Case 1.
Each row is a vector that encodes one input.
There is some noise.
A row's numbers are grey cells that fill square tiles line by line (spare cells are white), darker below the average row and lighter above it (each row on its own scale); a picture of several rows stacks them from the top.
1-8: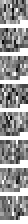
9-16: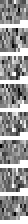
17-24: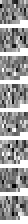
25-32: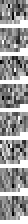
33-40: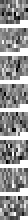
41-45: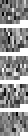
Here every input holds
a point on a 4-point line, together with either a fixed value, or three true/false values.
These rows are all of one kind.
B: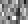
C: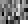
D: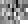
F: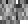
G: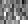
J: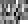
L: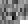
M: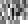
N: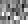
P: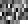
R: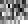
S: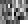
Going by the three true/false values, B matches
G, J, P and S.
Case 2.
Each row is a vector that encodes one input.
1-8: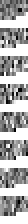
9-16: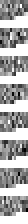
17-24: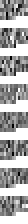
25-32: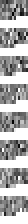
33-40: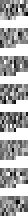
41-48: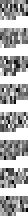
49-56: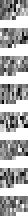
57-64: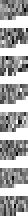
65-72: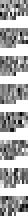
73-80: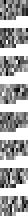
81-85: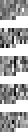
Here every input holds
one of 10 labels and four true/false values.
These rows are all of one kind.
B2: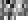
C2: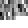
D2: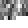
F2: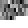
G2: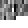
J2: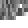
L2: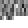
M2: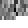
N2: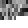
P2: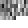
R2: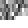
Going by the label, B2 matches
D2, J2, L2 and N2.
